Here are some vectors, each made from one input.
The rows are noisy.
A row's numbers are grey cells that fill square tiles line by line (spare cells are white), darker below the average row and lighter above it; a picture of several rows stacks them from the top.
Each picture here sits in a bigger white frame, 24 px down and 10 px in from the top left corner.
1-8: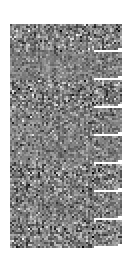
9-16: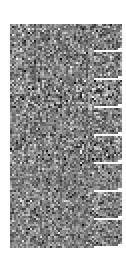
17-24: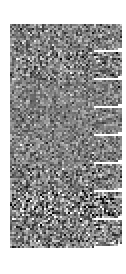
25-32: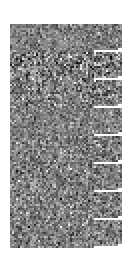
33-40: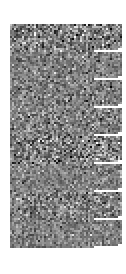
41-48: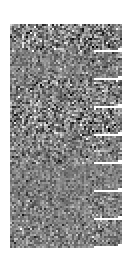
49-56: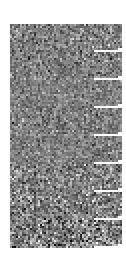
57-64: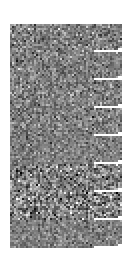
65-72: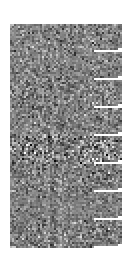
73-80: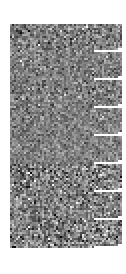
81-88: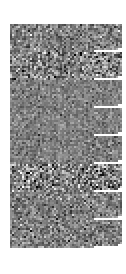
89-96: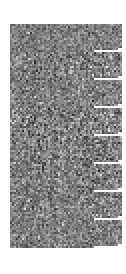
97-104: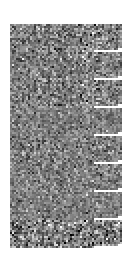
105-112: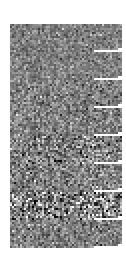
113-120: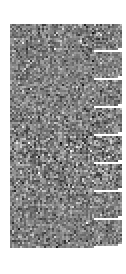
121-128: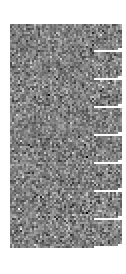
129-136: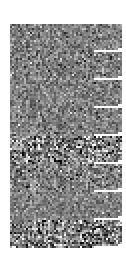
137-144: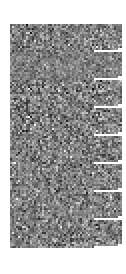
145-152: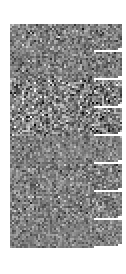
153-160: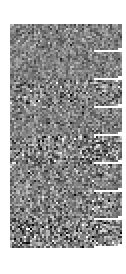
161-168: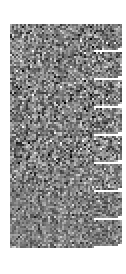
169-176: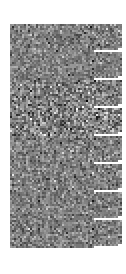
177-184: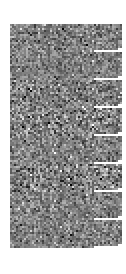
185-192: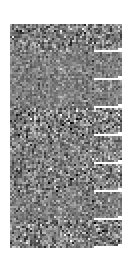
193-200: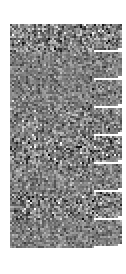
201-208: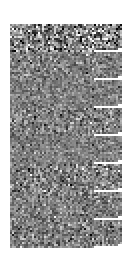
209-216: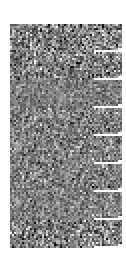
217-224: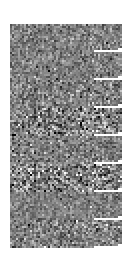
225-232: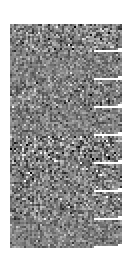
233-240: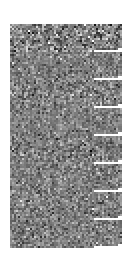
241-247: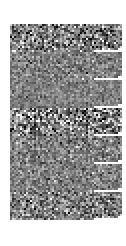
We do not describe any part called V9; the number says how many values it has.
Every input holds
either a point on a 10-point circle, or a point on a 3-point line, a point on a 5-point line and a value of V9, or a point on a 7-point line.
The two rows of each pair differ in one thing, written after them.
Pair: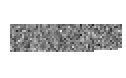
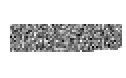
the place on the 3-point line
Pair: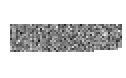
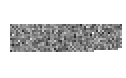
the place on the 5-point line
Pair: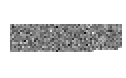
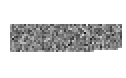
the place on the 5-point line
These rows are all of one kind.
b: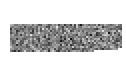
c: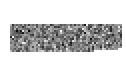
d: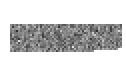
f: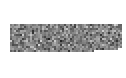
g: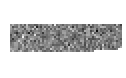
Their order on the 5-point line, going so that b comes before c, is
b, d, f, c, g.
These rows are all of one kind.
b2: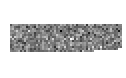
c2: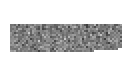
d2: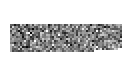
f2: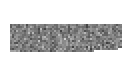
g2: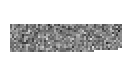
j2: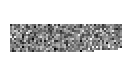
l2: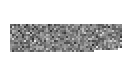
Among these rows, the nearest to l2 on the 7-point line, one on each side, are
d2 and g2.
